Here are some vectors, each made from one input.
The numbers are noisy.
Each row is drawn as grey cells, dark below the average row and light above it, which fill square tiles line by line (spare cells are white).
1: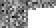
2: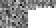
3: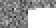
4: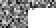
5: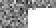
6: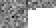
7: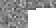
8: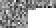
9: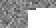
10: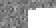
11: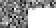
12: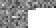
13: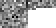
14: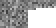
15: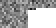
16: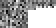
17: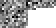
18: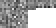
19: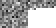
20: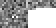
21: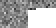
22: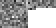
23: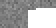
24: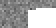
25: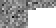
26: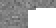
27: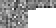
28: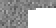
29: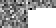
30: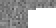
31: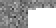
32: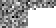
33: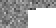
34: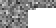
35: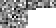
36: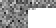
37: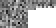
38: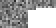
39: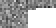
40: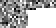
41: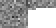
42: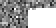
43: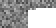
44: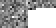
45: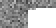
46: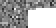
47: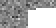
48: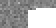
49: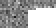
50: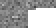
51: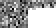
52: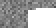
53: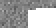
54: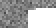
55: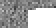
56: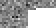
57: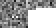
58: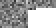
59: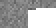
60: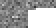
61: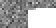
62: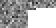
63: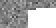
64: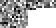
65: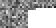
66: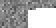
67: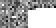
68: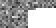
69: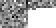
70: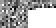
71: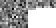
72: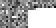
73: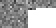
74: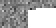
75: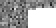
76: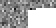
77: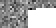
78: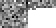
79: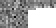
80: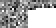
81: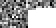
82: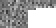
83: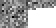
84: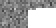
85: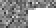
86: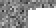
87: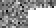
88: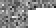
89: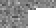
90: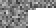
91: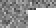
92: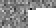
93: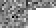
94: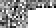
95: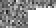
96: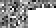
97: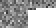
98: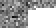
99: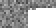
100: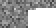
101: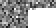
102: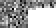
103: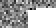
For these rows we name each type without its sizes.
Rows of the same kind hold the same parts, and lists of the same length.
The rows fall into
3 kinds.
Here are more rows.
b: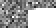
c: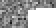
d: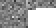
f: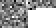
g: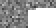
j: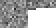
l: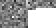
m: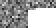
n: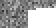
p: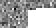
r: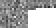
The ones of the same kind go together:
b, p
c
d, f, g, j, l, m, n, r

